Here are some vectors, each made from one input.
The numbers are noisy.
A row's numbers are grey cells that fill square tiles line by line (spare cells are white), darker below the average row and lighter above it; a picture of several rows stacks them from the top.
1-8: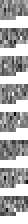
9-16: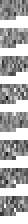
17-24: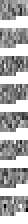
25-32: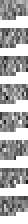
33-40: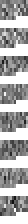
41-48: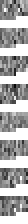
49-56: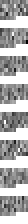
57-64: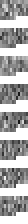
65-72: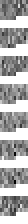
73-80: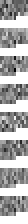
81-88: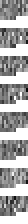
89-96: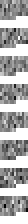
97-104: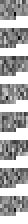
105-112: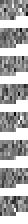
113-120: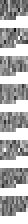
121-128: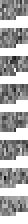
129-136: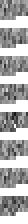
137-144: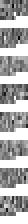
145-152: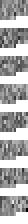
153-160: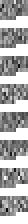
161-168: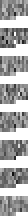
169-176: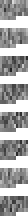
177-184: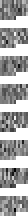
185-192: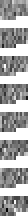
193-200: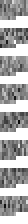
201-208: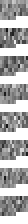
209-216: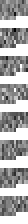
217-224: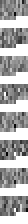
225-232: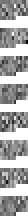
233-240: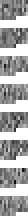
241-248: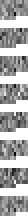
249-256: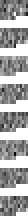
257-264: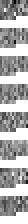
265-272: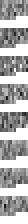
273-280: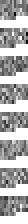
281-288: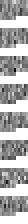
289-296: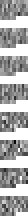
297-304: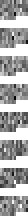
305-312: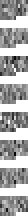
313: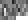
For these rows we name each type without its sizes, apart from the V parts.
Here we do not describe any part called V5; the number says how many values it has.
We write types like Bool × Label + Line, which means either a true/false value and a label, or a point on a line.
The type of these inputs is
(Bool × Bool × Bool + Unit) × (Label × Label + Unit) × Line × V5.
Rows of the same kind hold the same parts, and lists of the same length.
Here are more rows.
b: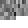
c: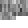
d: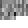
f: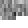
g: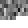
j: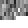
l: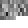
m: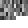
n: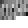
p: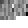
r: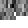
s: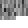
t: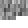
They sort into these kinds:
b, c, d, f, l, p, t
g, m
j, n, s
r

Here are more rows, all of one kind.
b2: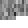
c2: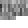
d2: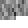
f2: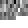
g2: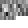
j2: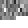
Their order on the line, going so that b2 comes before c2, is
j2, b2, d2, g2, f2, c2.
